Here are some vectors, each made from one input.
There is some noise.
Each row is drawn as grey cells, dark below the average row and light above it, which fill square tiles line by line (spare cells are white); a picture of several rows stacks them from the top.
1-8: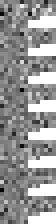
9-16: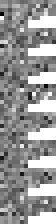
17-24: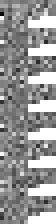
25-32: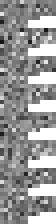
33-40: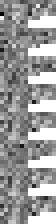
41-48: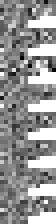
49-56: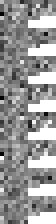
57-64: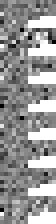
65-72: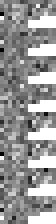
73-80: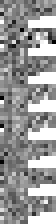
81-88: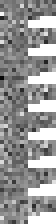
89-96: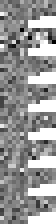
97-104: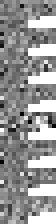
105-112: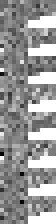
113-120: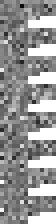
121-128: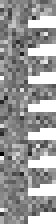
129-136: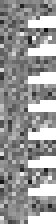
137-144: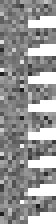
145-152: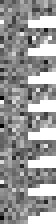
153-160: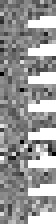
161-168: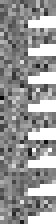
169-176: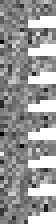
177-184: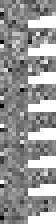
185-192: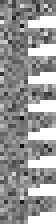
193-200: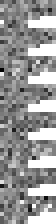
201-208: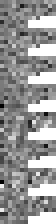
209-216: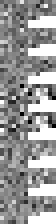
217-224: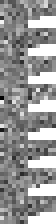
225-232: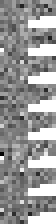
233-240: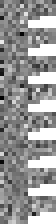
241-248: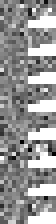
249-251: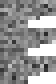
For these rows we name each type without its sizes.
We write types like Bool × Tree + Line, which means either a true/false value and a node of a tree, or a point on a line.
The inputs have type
List(Circle).
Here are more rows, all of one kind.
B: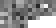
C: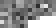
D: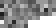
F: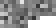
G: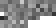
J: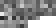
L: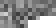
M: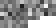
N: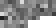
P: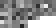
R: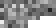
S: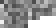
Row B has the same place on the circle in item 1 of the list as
C, J, L and P.
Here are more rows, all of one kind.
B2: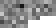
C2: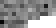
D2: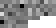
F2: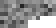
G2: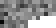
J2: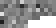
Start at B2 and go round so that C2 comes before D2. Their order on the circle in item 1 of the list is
B2, F2, G2, C2, J2, D2.
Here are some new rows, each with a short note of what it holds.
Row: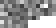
a list of three items
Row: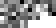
the empty list
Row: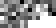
the empty list
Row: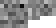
a list of two items
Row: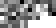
the empty list
